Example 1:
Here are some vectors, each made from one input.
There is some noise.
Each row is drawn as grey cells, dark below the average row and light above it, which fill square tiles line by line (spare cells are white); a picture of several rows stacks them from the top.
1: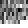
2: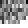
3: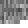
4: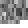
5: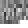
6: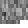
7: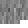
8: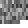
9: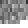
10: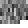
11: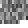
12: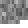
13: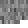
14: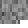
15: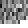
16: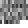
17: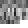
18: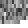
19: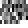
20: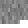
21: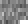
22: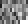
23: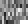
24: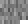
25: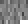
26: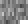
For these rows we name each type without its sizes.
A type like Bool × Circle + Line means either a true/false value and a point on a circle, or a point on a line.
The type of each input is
Line × Line.
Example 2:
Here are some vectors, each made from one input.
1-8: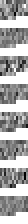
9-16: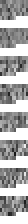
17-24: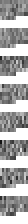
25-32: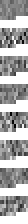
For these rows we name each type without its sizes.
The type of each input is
Line.
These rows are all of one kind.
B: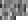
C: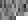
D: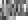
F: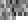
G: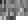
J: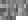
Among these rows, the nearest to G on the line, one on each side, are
F and J.
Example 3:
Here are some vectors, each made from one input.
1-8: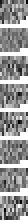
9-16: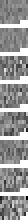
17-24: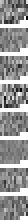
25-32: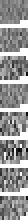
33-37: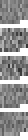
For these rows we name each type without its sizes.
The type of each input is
Line.
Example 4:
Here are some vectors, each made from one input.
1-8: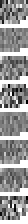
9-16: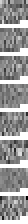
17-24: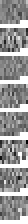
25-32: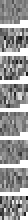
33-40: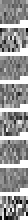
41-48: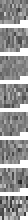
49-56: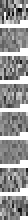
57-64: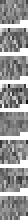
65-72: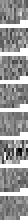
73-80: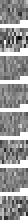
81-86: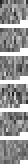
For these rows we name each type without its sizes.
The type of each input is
Line.
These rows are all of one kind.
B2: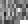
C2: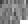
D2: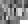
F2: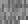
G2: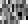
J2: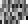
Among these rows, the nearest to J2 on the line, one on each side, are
C2 and F2.
